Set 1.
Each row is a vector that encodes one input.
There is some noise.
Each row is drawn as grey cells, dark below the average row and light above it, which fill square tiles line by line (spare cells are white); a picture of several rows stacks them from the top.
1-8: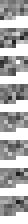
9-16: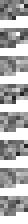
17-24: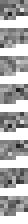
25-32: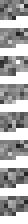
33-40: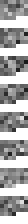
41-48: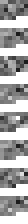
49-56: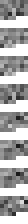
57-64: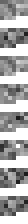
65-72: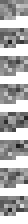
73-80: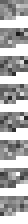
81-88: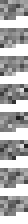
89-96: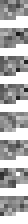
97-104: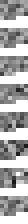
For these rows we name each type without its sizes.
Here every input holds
a point on a circle and a true/false value.
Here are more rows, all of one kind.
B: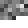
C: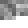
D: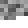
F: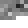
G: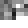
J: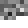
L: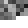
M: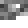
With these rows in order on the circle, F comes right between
C and D.
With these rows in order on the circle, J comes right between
D and L.
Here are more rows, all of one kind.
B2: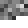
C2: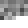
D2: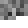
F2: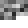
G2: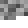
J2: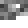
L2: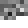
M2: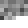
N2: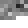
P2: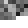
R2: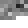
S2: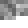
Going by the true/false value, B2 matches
G2, L2 and S2.
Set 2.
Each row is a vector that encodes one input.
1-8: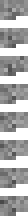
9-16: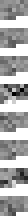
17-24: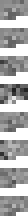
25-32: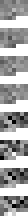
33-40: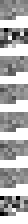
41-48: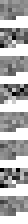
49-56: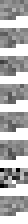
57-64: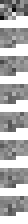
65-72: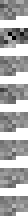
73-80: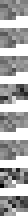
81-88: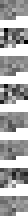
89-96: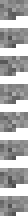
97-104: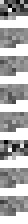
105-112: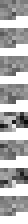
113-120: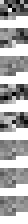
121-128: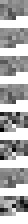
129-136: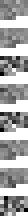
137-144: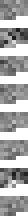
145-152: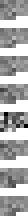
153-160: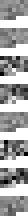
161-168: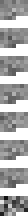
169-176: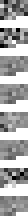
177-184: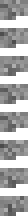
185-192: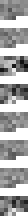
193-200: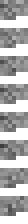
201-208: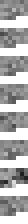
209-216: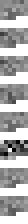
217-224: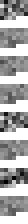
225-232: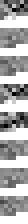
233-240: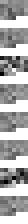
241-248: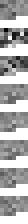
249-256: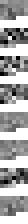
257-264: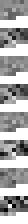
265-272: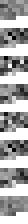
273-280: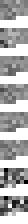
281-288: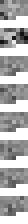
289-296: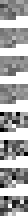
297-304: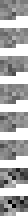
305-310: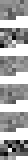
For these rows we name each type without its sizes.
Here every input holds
either a fixed value, or a node of a tree, or four true/false values.
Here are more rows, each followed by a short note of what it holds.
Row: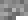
four true/false values
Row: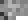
a fixed value
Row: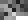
a node of a tree
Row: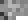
a fixed value
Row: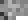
a fixed value
